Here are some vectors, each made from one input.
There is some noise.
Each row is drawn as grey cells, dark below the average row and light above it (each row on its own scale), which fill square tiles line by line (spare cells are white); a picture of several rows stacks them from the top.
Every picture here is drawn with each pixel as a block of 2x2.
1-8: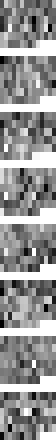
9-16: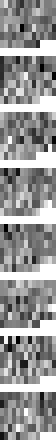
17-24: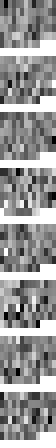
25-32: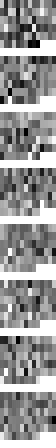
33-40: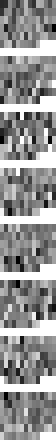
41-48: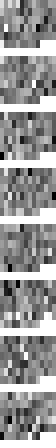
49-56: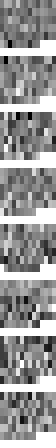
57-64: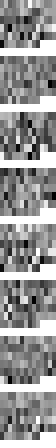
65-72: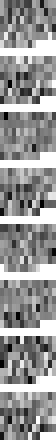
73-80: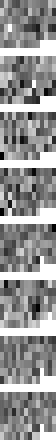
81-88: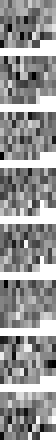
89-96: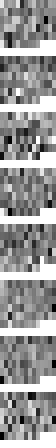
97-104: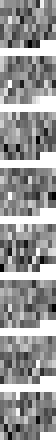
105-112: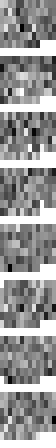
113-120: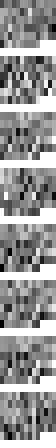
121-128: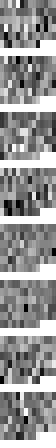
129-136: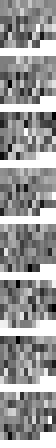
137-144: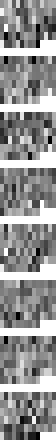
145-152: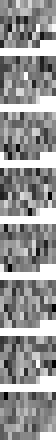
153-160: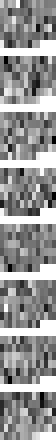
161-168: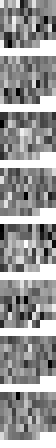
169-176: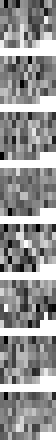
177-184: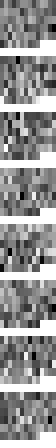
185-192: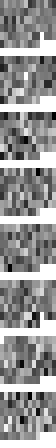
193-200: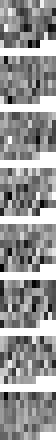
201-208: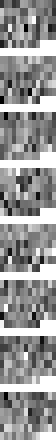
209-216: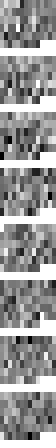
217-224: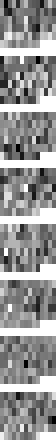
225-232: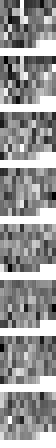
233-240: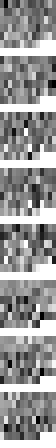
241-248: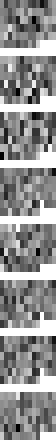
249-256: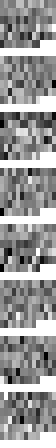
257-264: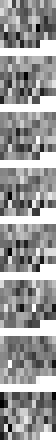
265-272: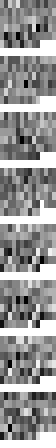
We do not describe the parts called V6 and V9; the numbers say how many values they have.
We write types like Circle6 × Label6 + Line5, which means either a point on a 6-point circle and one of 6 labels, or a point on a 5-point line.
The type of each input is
(Bool × Circle8 + Line7) × V9 + V6.
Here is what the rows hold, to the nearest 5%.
About 15% of them hold a value of V6. The rest hold a value of V9, together with either a point on an 8-point circle and a true/false value, or a point on a 7-point line.
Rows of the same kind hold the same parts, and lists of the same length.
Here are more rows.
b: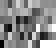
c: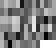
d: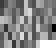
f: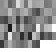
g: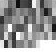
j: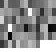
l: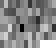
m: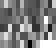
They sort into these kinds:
b, f
c
d, g, j, l, m

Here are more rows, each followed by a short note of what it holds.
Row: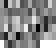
a point on a 7-point line and a value of V9
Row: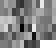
a point on a 7-point line and a value of V9
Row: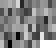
a point on a 7-point line and a value of V9
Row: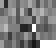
a point on a 7-point line and a value of V9
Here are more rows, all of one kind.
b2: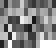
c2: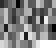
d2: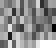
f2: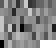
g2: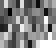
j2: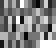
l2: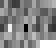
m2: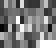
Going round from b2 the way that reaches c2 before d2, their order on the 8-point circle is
b2, c2, g2, m2, l2, j2, f2, d2.
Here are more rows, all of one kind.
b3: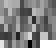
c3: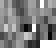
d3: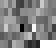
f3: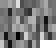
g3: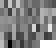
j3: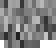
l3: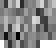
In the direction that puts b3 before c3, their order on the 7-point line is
g3, f3, l3, j3, b3, d3, c3.
